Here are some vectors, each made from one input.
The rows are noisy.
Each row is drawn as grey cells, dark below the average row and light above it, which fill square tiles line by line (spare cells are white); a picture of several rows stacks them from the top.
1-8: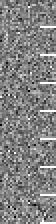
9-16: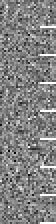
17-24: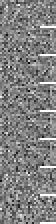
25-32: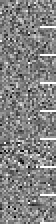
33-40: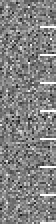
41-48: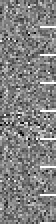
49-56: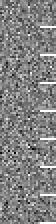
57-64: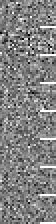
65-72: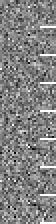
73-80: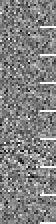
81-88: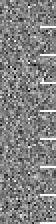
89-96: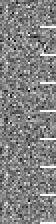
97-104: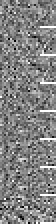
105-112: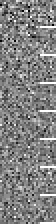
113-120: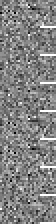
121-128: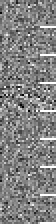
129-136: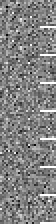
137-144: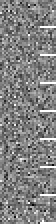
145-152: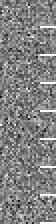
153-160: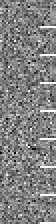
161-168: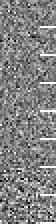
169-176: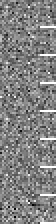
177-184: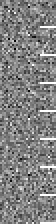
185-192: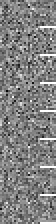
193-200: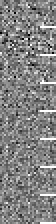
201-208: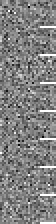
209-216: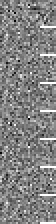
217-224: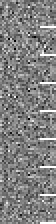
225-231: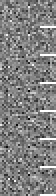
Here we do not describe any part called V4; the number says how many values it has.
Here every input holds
a true/false value, together with a list of up to two items, each either a point on a 6-point line, or a value of V4.
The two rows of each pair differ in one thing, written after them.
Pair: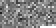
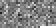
the value of V4 in item 1 of the list
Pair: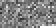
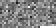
the value of V4 in item 1 of the list
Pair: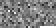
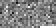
the true/false value
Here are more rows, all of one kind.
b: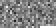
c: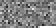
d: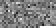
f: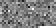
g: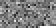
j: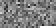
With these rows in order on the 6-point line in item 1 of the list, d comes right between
g and j.
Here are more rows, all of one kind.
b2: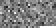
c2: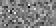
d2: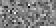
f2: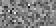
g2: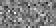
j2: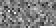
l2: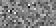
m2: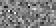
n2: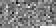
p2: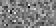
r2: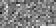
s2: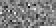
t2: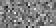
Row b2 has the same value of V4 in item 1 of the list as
j2 and n2.
